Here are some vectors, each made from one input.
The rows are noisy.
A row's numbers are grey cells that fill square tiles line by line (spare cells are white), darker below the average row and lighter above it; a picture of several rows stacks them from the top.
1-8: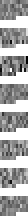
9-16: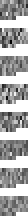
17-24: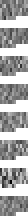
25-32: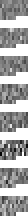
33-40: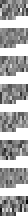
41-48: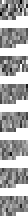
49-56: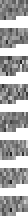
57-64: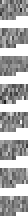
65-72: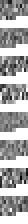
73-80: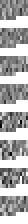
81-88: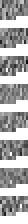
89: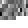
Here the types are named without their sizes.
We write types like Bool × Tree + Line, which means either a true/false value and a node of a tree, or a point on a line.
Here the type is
List(Circle).
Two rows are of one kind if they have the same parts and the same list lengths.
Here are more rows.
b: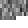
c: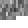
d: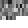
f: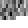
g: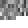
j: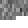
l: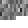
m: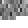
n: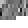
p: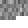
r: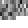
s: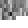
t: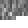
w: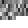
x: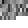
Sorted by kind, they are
b, c, f, n, p, r, s, x
d
g, j, l, m, t, w

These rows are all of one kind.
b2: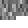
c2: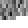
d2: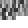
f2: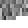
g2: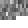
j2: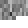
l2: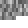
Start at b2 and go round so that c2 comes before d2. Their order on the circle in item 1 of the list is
b2, f2, c2, j2, l2, g2, d2.
